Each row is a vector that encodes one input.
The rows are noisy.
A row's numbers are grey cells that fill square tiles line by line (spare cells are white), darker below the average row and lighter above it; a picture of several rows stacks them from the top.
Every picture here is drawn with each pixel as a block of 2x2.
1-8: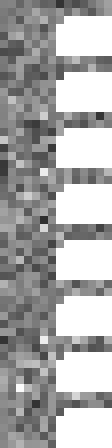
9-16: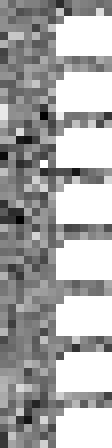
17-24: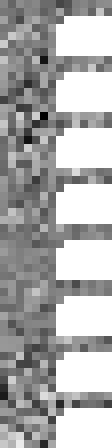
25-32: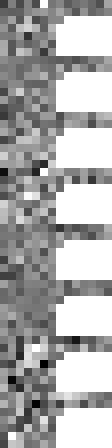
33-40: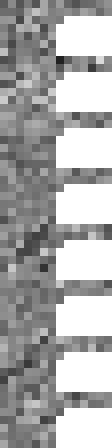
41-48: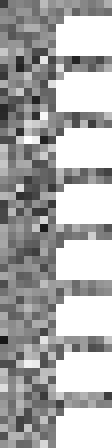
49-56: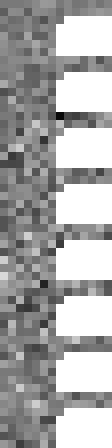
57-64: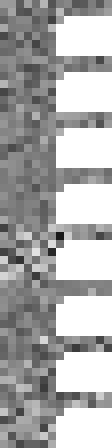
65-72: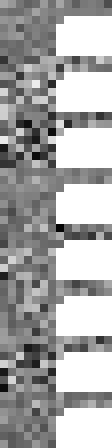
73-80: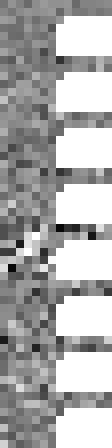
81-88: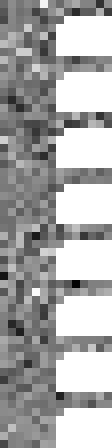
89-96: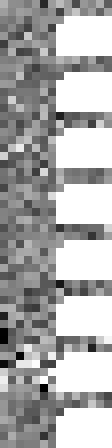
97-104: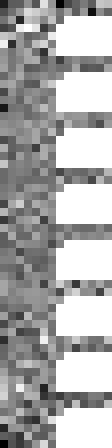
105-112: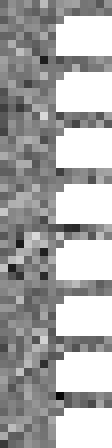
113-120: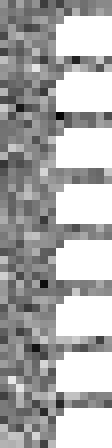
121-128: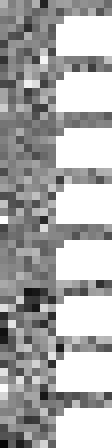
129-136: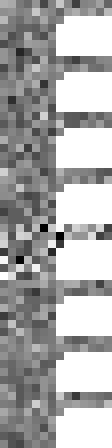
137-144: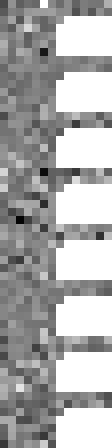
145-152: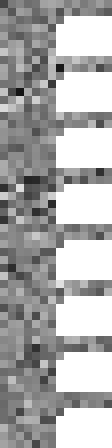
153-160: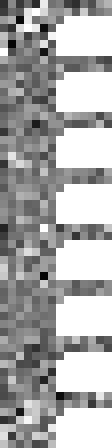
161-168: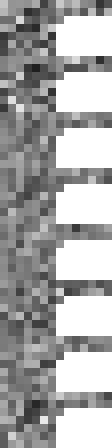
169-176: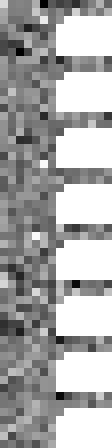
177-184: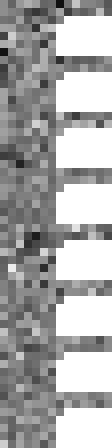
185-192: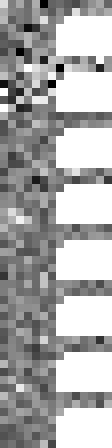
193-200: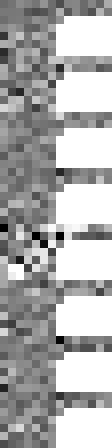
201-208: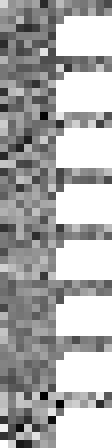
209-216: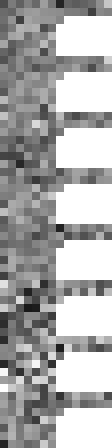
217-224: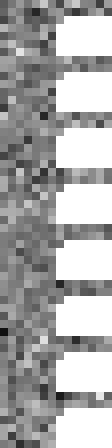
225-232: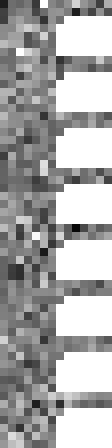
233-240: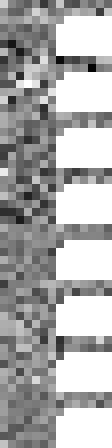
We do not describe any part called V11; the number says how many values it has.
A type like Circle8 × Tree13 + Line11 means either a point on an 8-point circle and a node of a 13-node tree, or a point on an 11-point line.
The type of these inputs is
(Bool × Bool × Bool × Bool × V11 + Circle5) × Tree8.
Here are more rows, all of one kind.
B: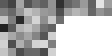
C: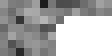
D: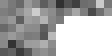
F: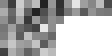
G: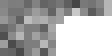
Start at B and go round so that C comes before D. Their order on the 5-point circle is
B, G, C, D, F.
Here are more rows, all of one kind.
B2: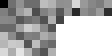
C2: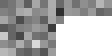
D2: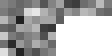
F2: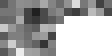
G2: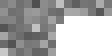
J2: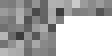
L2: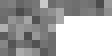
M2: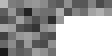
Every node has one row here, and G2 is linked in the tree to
J2 and L2.
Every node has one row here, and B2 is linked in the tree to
D2 and F2.
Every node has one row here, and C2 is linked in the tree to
F2 and M2.
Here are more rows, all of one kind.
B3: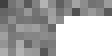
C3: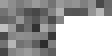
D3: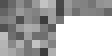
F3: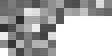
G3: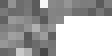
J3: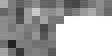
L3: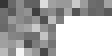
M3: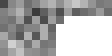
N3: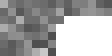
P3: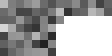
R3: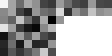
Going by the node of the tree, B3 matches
M3 and N3.
